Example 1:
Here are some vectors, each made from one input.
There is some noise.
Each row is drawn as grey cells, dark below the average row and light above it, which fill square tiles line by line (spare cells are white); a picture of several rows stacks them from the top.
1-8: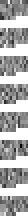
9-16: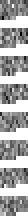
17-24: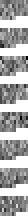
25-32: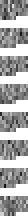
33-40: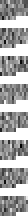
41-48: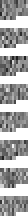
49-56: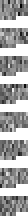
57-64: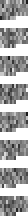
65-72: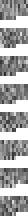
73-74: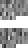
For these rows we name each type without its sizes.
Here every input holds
a label and a point on each of two lines.
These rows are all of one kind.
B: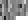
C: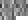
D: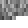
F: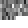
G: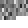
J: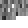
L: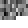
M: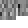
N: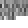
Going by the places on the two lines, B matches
M and N.
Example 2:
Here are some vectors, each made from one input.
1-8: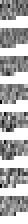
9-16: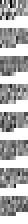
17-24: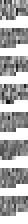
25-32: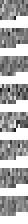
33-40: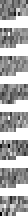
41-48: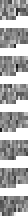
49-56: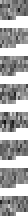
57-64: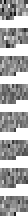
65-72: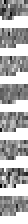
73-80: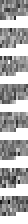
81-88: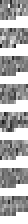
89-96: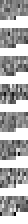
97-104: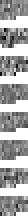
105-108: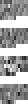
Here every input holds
either a point on a 6-point line, or a point on an 8-point line.
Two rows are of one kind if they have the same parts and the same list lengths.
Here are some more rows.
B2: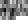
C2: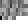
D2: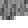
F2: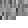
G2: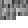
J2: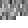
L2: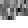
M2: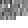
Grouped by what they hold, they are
B2, D2, G2, L2
C2, F2, J2, M2

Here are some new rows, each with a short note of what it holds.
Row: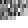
a point on a 6-point line
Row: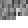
a point on an 8-point line
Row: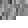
a point on a 6-point line
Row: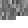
a point on an 8-point line
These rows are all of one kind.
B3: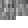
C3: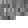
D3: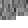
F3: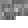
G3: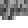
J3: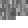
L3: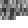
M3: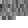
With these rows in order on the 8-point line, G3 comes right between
C3 and M3.
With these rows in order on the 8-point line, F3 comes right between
J3 and L3.
